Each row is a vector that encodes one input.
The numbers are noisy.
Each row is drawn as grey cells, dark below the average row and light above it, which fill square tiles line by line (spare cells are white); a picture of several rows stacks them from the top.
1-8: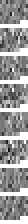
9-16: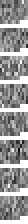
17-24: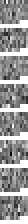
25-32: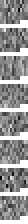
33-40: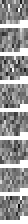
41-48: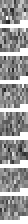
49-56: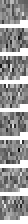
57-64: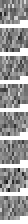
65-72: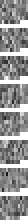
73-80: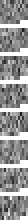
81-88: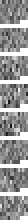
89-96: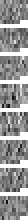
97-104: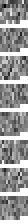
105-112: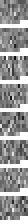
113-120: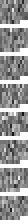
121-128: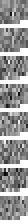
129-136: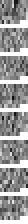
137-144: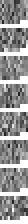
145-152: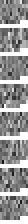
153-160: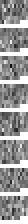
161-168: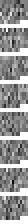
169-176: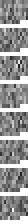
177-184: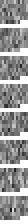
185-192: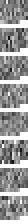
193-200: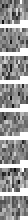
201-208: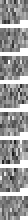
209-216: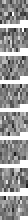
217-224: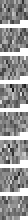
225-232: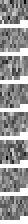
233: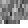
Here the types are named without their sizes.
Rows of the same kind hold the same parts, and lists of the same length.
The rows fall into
2 kinds.
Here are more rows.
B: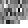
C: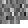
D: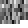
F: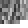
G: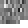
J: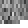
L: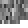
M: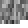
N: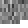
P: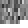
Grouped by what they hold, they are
B, C, D, G, J, L, M
F, N, P

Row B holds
a label, a point on a line and a true/false value.
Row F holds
two labels.
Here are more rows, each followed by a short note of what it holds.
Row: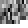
a label, a point on a line and a true/false value
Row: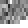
two labels
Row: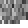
a label, a point on a line and a true/false value
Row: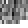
two labels
